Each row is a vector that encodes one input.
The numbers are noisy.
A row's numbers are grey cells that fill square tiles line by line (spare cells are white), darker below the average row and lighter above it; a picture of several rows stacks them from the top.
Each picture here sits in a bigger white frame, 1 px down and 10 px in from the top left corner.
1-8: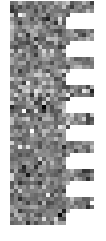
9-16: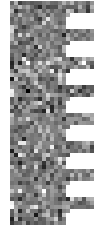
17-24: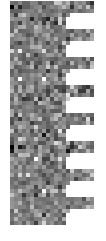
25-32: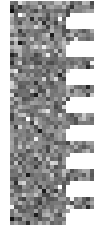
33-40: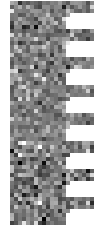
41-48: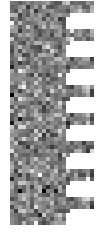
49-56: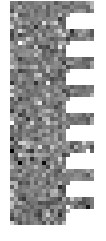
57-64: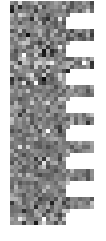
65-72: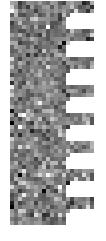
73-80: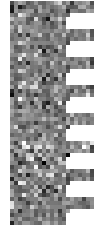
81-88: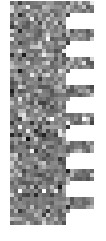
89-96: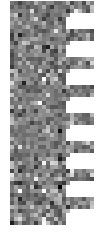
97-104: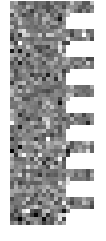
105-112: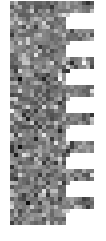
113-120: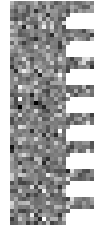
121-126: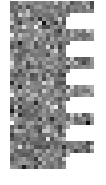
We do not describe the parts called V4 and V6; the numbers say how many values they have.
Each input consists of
a true/false value and a value of V4, together with either a point on a 5-point line, or a value of V6.
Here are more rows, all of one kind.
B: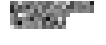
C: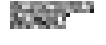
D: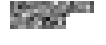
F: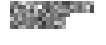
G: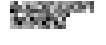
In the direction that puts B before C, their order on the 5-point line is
D, B, G, C, F.
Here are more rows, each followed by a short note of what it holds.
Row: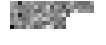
a true/false value, a value of V4 and a value of V6
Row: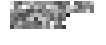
a true/false value, a value of V4 and a value of V6
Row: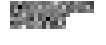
a point on a 5-point line, a true/false value and a value of V4
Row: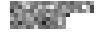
a point on a 5-point line, a true/false value and a value of V4
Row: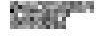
a point on a 5-point line, a true/false value and a value of V4
